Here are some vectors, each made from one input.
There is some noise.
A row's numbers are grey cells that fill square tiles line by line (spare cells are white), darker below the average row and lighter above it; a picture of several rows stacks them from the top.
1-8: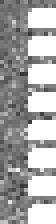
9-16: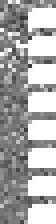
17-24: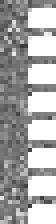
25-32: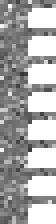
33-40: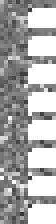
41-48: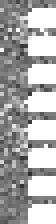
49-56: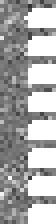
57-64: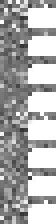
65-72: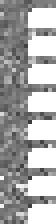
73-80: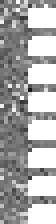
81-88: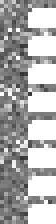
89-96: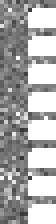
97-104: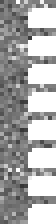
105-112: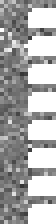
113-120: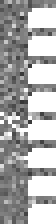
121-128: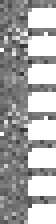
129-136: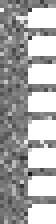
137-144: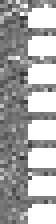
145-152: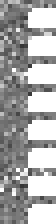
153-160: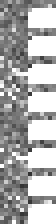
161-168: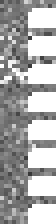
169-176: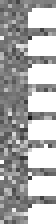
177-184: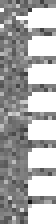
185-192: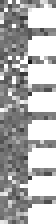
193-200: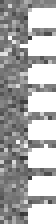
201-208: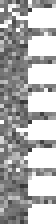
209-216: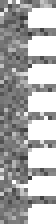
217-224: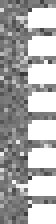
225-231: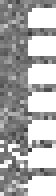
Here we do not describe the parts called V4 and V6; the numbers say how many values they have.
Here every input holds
either a true/false value, a value of V4 and a value of V6, or a list of up to two points on an 8-point line.
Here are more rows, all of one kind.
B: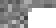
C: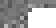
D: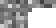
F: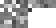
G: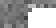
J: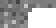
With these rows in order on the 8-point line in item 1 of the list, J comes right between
B and D.
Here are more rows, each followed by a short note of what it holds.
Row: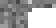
a list of one item
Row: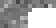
a true/false value, a value of V4 and a value of V6
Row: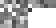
a list of two items
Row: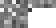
a list of one item
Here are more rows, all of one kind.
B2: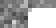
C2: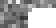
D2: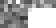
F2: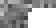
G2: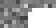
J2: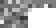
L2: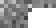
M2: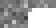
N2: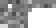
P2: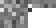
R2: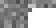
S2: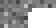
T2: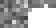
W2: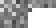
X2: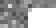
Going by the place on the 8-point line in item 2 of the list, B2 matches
C2, L2, P2 and R2.
